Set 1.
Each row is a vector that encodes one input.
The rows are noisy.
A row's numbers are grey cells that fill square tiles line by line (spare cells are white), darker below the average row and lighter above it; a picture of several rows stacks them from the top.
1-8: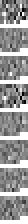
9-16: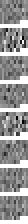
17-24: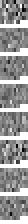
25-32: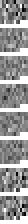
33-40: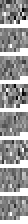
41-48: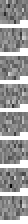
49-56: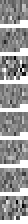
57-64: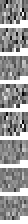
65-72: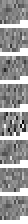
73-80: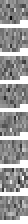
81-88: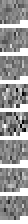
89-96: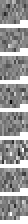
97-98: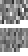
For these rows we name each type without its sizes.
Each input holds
either four true/false values, or a list of points on a line.
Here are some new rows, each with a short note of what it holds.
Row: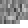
four true/false values
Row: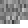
four true/false values
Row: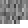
four true/false values
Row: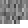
four true/false values
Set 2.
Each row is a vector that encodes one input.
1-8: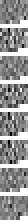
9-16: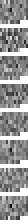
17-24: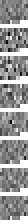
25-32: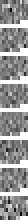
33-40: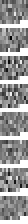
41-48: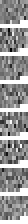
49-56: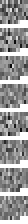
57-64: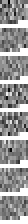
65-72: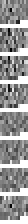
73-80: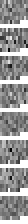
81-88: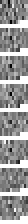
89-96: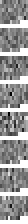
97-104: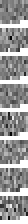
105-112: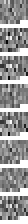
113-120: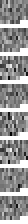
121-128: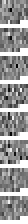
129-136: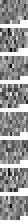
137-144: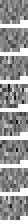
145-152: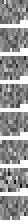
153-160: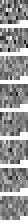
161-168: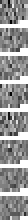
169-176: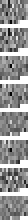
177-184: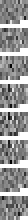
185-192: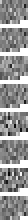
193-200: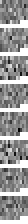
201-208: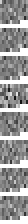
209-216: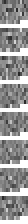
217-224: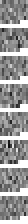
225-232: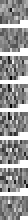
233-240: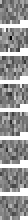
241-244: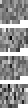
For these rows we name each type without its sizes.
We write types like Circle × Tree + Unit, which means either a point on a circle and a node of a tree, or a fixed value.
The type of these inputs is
(Circle + Unit) × Tree + Line.
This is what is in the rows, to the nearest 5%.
About 25% of them hold a point on a line. The rest hold a node of a tree, together with either a point on a circle, or a fixed value.
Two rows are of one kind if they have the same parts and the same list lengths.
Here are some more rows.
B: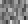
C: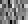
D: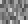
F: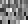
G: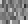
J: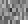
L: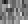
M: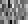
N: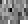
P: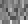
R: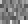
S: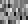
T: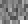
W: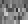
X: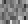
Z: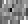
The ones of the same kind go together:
B, D, G, P, R, T, X
C, F, M, S
J, L, N, W, Z

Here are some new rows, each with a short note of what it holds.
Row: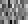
a point on a line
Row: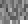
a node of a tree
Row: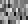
a point on a line
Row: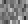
a node of a tree
